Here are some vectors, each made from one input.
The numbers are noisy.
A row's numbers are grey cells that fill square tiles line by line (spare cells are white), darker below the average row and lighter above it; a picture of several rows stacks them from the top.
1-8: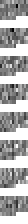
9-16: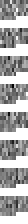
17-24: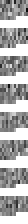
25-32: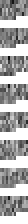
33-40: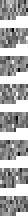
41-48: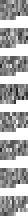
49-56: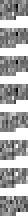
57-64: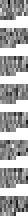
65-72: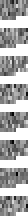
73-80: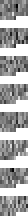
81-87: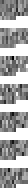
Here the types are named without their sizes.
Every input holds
either a label, or four true/false values.
